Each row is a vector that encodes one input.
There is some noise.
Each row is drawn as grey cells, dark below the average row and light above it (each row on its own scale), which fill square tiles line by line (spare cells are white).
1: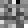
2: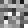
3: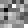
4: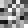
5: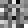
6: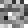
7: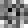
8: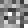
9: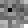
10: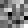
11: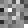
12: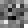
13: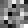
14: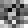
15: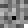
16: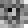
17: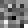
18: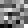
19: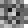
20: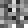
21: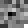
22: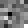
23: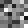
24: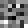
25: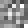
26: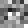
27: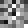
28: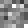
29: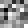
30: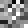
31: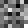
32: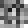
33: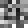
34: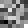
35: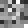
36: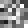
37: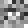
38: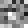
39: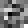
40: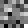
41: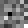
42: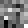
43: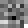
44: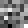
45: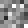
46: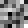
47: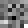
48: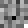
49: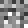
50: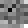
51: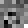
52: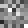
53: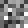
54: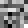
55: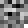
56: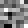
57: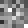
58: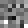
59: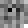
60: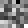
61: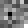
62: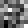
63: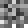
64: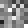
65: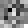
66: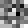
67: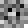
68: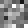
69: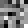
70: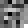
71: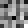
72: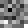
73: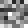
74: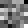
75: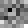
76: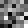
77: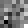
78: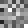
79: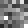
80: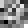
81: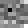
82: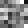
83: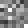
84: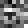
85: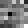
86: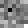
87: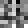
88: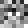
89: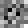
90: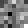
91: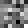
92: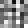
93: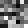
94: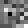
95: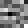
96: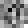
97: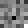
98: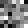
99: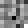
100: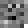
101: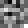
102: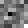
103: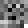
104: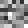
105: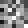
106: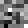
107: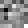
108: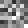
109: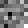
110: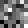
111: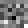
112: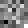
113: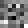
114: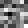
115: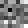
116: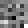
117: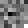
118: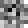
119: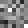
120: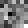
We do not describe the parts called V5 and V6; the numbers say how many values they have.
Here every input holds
a true/false value, together with either a point on a 7-point line, or a value of V5 and a value of V6.
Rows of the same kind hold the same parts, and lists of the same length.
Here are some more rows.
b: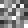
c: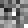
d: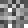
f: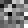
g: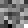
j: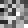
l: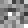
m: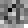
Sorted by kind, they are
b, d, f, g, j
c, l, m

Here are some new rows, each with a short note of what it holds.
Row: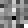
a point on a 7-point line and a true/false value
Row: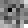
a point on a 7-point line and a true/false value
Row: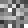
a true/false value, a value of V5 and a value of V6
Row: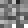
a point on a 7-point line and a true/false value
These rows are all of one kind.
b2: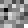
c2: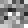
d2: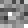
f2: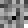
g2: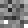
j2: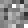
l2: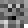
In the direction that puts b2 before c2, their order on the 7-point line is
f2, j2, b2, d2, c2, g2, l2.
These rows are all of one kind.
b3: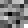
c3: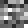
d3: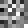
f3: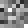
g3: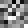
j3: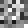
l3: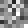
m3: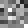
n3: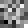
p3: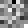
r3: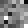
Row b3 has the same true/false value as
c3 and r3.
